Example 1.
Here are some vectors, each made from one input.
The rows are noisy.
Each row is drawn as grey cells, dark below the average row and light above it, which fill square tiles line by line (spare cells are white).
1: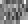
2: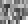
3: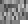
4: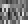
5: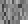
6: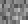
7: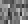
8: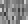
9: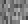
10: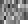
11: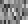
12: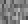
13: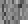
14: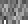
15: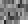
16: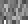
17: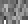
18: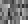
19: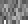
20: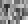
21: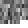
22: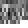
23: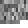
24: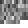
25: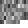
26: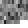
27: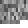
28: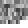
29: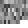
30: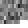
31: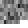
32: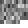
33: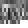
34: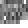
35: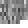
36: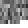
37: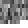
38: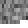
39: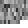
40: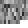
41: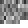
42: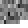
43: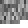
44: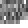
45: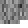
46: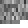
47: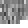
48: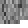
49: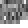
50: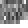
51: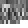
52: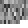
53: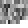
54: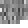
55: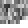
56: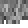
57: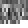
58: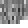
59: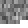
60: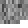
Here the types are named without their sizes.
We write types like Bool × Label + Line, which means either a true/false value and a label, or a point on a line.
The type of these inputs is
Line × Line.
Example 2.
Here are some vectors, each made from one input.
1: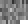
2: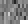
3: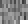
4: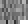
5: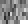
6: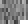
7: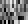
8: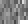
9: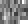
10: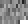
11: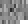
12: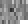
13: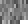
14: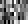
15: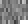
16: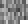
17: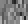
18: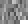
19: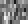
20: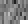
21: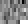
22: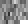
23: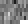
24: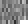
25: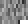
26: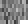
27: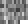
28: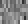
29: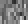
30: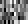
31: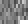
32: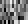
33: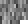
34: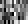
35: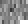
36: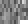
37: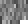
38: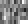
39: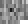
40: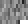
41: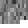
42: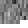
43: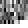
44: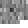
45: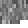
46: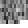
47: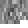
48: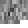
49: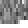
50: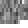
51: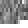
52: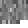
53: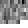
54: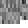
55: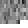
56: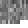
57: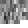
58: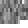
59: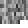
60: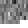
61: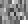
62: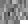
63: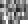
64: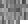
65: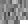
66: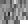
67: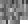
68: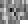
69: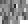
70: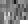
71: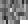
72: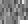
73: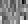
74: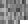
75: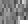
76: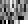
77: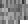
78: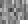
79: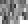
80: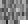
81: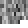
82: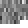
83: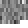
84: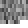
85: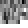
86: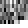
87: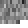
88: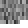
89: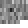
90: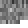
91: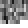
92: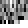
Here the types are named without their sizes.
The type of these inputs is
Bool × Bool × Bool + Unit.
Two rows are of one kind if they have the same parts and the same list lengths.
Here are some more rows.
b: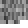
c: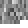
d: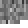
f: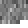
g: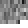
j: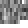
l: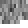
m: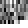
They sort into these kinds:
b, c, d, f, g, j, l
m

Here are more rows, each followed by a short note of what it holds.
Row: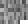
three true/false values
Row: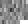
three true/false values
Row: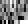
a fixed value
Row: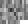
three true/false values
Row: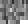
three true/false values
